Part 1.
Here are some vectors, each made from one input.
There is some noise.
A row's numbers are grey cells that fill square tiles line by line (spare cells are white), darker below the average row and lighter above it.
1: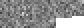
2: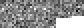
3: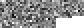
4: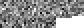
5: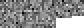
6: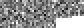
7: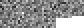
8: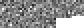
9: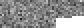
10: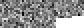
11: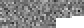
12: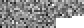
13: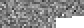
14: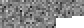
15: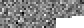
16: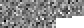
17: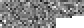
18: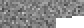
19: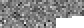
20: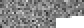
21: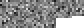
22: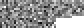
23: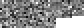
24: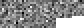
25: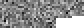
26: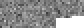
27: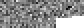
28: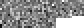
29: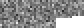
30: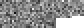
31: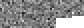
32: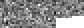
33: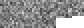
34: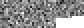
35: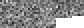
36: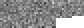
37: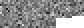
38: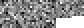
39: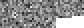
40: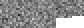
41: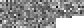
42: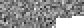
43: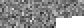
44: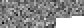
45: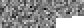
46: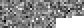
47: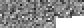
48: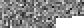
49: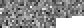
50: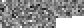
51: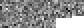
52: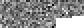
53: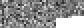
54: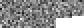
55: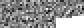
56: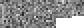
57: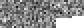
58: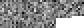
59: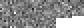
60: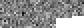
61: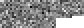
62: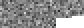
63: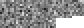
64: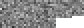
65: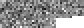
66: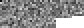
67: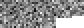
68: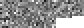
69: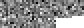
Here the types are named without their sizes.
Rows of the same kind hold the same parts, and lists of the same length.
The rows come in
2 kinds.
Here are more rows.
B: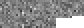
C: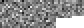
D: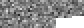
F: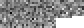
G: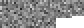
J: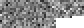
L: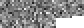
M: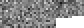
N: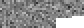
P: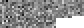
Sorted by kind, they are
B, D, F, G, J, L, M, N
C, P

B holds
a point on a circle.
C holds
a point on a line.
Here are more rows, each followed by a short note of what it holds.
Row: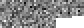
a point on a circle
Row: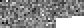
a point on a circle
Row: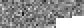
a point on a line
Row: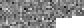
a point on a line
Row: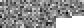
a point on a circle
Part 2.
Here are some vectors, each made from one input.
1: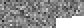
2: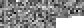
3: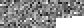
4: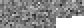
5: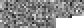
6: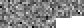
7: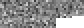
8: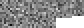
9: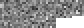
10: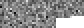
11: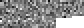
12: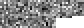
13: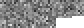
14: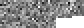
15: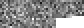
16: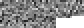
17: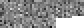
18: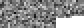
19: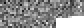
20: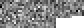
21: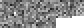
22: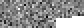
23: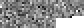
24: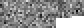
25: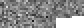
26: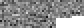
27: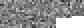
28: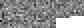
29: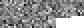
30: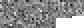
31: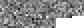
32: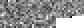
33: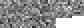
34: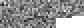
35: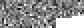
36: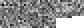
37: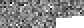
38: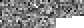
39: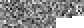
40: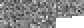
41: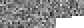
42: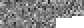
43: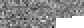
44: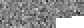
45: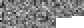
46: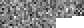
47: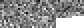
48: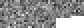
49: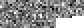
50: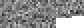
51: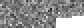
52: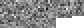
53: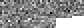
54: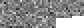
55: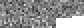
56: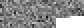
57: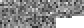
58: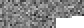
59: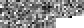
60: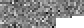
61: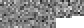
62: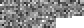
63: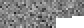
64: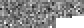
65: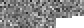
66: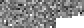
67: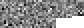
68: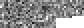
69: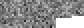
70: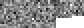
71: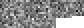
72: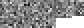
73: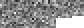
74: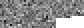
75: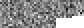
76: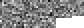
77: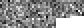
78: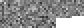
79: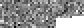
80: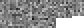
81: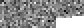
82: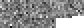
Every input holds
a true/false value, together with either a point on a 9-point circle, or a fixed value.
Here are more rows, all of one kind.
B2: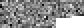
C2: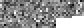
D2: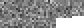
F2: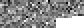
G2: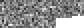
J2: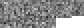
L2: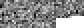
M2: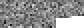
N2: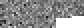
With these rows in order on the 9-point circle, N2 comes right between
C2 and J2.
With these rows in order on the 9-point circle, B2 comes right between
C2 and D2.
